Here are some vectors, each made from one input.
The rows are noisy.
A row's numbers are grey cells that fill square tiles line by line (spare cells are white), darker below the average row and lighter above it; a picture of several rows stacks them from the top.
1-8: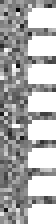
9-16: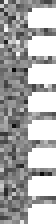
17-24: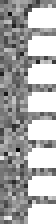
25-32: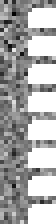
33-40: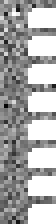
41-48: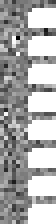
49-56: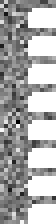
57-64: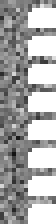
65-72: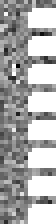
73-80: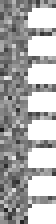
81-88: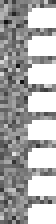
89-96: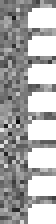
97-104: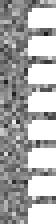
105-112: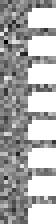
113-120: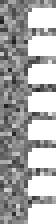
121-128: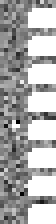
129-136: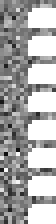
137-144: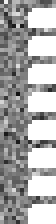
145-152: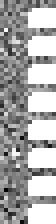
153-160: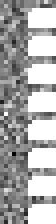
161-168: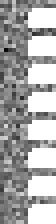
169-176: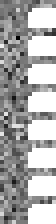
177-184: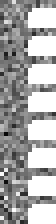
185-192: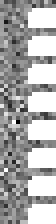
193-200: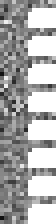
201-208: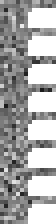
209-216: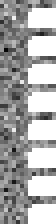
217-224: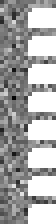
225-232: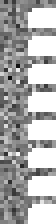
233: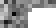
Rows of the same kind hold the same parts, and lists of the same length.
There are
2 kinds of row.
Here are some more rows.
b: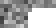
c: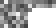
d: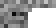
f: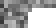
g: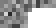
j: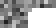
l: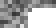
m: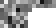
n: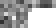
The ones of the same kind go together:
b, d, f, g, j, l, n
c, m

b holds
a point on a 9-point line and four true/false values.
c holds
a point on an 8-point line and a point on a 9-point line.
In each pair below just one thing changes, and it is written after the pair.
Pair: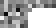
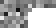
the place on the 9-point line
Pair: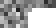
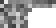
the place on the 8-point line
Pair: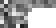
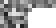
the place on the 8-point line
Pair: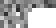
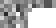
the place on the 8-point line
